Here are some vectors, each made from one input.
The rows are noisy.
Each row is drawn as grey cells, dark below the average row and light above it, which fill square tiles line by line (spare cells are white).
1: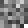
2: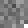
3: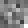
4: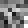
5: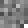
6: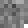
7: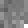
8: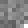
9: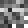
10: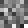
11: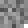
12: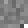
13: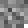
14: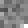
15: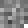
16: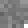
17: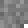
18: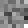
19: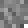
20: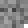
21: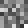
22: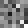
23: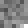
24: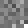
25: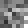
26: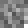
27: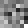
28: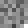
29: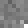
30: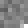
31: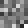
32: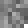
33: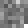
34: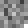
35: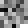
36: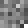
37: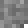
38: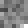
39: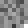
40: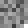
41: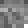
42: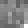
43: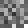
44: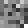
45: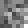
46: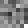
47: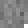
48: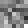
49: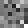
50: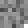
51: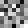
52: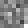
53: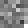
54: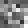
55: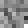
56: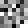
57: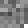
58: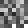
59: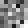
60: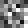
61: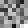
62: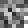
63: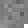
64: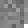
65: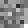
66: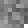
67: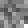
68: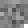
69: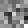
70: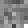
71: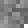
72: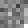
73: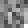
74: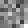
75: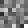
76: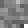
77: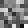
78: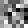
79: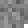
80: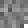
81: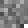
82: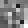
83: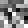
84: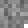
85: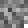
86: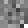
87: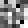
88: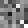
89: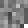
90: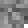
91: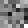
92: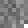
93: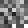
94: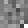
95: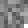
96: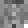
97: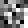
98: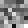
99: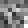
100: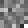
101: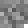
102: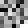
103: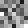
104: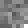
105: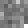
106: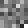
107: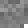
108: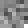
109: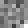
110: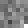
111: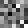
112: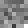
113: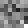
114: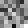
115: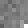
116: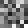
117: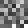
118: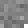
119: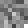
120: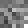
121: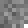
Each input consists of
one of 6 labels, together with either one of 6 labels, or four true/false values.
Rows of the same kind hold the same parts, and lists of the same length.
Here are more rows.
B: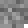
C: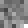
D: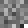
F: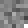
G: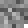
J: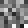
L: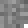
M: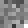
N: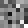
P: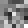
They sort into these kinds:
B, C, D, F, G, J, L, M, P
N

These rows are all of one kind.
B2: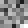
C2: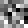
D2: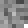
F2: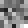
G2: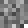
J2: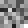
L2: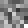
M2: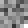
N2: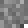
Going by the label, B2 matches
D2 and M2.
